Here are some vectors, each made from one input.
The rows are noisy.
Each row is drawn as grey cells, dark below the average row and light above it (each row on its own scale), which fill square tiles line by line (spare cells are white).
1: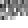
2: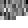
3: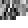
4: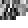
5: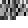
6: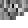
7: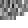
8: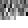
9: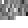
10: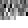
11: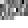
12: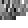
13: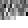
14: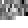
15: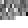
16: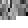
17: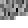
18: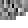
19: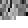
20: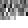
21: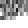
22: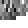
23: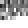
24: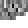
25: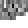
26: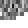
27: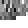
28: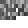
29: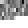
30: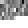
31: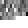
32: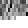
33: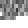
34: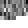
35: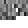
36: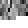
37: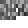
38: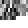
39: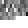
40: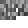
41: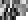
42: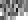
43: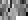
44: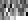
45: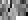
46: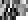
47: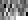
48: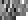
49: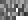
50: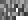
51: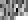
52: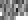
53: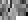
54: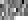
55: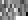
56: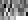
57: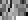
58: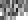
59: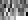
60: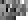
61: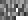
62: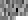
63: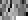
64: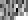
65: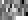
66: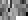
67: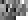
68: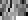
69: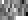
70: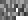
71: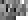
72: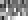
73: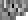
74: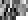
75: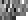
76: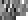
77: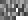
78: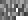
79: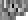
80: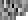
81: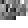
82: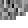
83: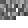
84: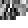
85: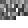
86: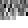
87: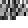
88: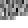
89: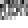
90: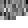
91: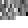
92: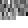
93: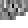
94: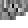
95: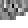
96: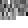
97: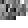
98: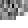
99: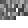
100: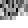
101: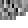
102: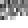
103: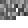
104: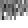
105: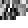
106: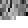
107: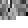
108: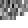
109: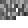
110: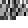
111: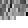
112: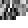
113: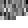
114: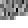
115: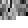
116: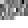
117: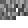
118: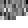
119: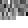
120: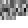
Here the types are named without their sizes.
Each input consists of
a list of points on a circle.
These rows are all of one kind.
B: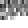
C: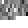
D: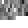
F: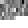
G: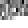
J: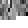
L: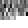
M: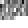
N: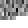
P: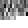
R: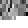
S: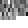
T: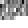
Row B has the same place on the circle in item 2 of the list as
L and P.
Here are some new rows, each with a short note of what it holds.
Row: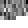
the empty list
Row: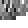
a list of one item
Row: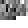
a list of one item
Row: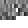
a list of one item
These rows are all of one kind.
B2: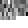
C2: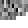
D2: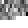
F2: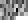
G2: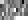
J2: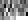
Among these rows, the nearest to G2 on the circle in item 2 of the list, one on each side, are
C2 and F2.
